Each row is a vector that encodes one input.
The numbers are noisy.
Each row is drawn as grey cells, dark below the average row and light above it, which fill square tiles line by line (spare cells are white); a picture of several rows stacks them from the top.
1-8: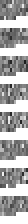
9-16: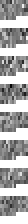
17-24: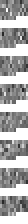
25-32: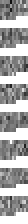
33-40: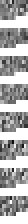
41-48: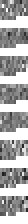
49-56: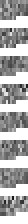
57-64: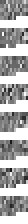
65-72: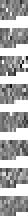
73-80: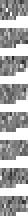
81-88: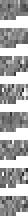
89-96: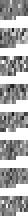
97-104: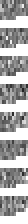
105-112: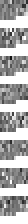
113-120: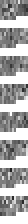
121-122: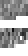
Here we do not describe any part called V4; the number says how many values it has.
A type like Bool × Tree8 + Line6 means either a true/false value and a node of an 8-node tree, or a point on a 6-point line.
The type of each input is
Bool × V4 + Tree11.
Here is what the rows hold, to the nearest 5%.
About 70% of them hold a node of an 11-node tree. The rest hold a true/false value and a value of V4.
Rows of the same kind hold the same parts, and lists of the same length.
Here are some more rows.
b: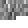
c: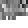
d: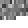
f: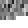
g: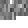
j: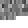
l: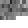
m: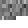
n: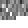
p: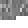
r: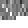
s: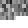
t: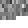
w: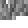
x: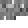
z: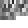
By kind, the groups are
b, d, g, j, l, m, n, p, r, s, t, w, x
c, f, z

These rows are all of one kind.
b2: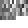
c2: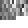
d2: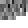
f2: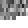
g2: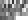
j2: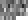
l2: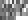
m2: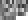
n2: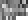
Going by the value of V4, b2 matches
c2 and m2.
